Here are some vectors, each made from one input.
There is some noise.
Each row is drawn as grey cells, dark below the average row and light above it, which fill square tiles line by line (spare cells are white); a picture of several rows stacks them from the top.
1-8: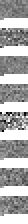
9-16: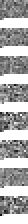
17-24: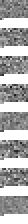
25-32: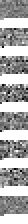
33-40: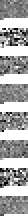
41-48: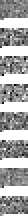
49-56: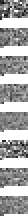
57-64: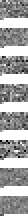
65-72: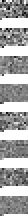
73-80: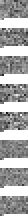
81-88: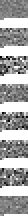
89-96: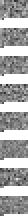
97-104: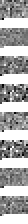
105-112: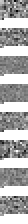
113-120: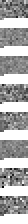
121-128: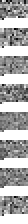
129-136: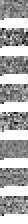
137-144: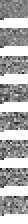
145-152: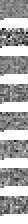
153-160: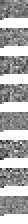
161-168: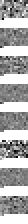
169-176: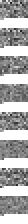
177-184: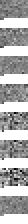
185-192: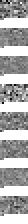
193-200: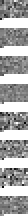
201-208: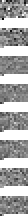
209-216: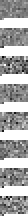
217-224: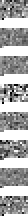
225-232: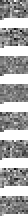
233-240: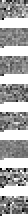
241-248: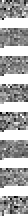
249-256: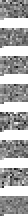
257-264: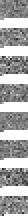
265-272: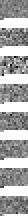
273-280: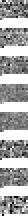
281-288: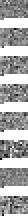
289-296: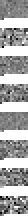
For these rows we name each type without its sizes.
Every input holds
a point on a circle, together with either a fixed value, or a node of a tree.
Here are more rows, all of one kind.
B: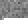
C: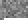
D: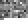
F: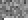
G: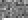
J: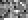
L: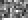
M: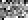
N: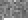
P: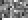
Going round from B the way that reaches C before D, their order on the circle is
B, N, G, F, C, P, M, D, J, L.
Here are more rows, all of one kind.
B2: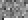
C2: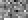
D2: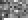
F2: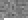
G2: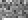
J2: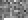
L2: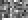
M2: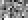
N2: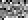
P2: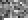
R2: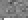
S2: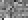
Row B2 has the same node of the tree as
D2, L2 and R2.
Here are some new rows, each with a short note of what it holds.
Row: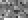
a point on a circle
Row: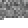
a point on a circle
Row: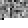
a point on a circle
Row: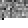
a point on a circle
